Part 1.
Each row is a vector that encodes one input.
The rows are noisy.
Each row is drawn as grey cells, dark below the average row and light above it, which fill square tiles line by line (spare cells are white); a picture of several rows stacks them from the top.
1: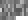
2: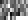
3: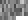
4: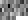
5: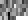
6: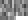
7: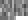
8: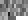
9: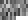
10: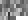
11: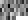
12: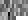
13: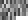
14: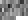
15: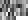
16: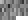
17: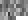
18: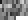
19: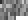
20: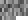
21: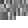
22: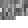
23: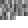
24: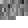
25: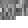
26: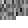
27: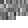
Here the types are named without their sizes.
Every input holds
a point on a line.
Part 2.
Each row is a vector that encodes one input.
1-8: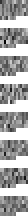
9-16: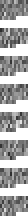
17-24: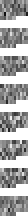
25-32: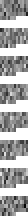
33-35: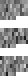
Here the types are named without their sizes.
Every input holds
a point on a line.
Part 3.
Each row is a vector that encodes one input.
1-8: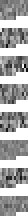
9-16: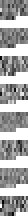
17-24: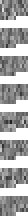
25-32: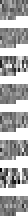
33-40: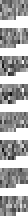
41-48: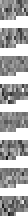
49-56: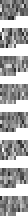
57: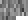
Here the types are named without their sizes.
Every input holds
a point on each of two lines.
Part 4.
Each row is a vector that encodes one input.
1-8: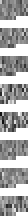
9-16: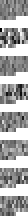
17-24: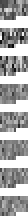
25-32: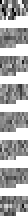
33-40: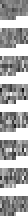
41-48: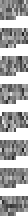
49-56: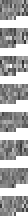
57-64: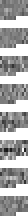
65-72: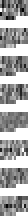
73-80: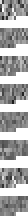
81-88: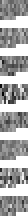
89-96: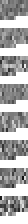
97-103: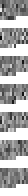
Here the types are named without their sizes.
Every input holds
a node of a tree.
